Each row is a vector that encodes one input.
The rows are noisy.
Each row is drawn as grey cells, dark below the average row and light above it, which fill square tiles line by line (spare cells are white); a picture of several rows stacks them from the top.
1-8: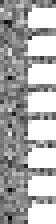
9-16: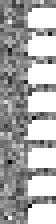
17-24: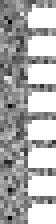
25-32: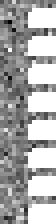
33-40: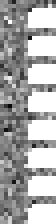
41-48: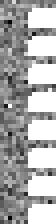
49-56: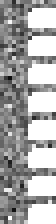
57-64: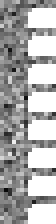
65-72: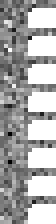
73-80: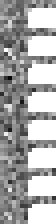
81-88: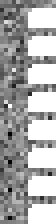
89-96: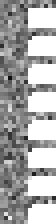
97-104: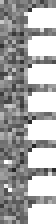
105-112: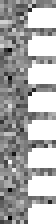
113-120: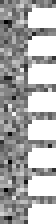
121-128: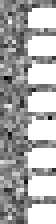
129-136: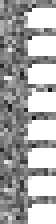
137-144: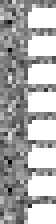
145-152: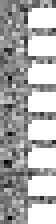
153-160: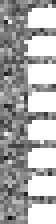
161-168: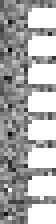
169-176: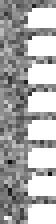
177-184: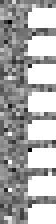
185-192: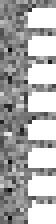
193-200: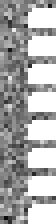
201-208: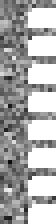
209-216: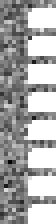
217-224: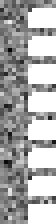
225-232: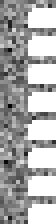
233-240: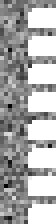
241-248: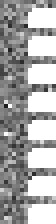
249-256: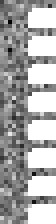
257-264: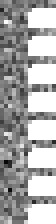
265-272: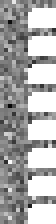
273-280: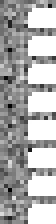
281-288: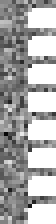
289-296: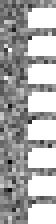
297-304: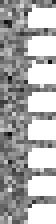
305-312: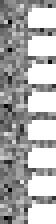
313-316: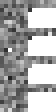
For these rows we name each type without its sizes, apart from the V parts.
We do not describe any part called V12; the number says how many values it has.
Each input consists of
a point on a line, together with either a point on a line, or two values of V12.
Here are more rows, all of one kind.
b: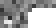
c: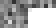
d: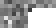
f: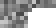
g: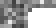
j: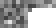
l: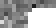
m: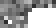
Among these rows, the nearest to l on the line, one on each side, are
b and f.
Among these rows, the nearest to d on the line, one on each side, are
f and m.
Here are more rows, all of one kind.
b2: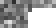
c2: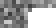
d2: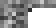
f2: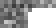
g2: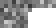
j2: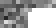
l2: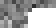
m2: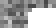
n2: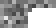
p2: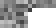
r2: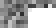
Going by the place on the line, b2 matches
c2, f2, g2 and j2.
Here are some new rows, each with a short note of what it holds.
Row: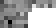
a point on each of two lines
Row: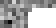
a point on each of two lines
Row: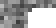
a point on a line and two values of V12
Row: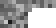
a point on each of two lines
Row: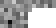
a point on each of two lines
